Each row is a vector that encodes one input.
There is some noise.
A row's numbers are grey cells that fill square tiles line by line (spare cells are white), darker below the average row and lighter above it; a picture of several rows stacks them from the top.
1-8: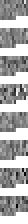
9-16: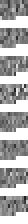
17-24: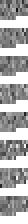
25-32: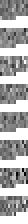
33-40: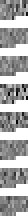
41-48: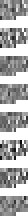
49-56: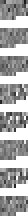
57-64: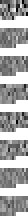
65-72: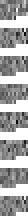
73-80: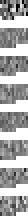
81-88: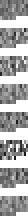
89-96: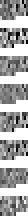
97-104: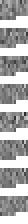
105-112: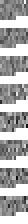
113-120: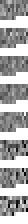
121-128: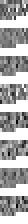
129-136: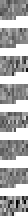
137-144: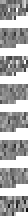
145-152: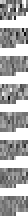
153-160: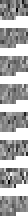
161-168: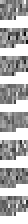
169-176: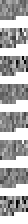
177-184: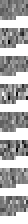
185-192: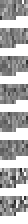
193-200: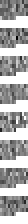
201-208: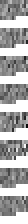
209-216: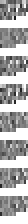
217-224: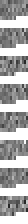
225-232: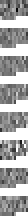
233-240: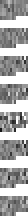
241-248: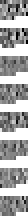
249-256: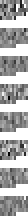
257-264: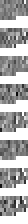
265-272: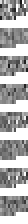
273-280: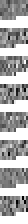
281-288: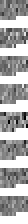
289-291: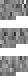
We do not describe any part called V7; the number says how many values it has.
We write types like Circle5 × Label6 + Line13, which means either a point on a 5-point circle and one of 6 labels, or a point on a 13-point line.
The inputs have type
Bool × (Line10 + V7).
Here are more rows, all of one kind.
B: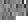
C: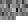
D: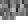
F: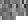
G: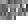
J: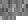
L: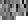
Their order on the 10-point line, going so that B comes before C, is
B, L, F, G, J, D, C.
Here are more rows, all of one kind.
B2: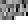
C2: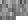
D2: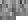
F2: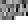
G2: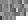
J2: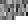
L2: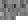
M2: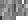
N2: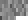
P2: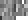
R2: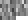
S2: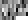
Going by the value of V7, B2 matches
C2, D2, F2 and S2.
